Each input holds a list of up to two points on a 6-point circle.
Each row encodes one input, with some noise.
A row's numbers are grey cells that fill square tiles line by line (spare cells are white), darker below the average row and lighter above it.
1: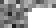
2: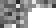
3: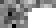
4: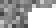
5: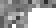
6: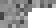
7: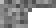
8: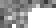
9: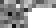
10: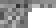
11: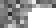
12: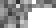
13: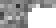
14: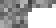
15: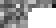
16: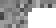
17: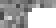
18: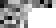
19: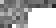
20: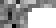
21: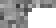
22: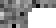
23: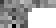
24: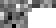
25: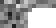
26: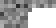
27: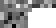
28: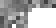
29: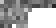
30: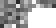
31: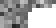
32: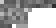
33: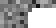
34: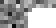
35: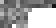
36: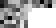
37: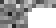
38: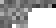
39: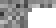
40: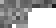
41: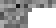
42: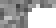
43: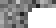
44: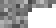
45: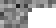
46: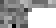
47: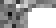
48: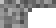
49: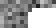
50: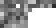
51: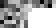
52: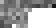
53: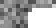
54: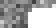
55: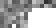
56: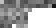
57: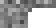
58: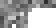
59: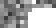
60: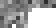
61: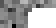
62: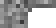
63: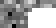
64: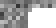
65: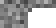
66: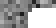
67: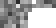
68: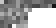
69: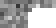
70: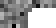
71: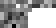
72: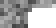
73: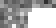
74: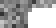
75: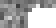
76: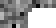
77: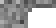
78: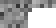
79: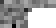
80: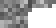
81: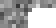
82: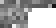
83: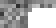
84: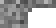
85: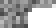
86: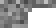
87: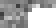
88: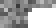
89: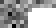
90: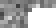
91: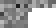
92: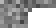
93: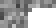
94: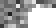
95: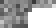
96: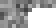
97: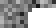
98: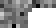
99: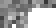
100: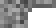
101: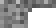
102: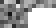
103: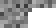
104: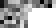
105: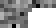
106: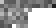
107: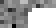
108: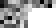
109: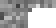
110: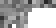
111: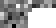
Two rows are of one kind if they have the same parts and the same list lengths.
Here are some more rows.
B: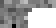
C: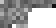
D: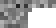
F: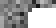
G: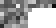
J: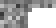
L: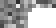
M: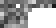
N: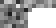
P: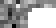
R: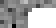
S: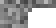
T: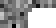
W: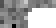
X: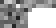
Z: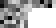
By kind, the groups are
B, D, J, L, N, P, R, W, X
C, F, G, M, S, T
Z

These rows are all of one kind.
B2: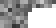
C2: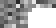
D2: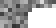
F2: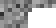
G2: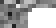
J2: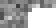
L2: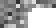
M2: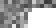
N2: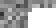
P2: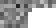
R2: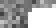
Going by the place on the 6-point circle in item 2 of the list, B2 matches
D2, F2 and M2.
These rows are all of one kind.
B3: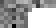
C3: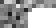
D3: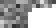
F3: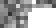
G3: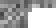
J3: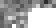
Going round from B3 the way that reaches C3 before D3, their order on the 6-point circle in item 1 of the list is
B3, C3, F3, J3, G3, D3.
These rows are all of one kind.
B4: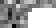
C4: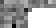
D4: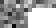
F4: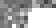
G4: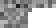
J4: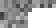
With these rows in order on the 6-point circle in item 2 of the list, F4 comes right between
D4 and G4.
